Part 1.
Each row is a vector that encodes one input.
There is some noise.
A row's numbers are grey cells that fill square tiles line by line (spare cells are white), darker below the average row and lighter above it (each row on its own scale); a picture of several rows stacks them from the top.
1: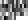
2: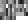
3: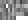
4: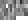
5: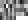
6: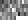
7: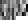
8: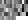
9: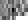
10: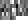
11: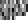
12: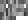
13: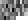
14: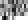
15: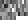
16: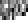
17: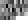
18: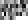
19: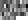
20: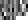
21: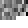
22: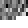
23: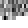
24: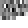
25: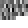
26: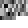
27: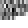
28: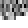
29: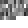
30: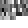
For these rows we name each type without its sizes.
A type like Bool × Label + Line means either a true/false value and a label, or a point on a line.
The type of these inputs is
Label.
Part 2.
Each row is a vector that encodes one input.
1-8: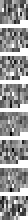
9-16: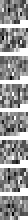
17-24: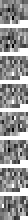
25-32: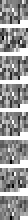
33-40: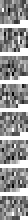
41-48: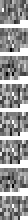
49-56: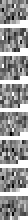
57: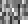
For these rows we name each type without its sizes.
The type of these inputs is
Bool × Bool × Bool.
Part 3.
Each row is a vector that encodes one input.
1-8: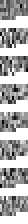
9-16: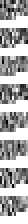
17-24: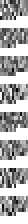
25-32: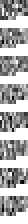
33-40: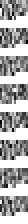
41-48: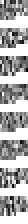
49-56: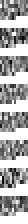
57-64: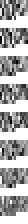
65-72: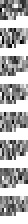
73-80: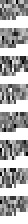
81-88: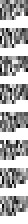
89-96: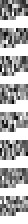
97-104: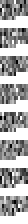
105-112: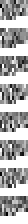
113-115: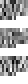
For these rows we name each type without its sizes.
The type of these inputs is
Line.
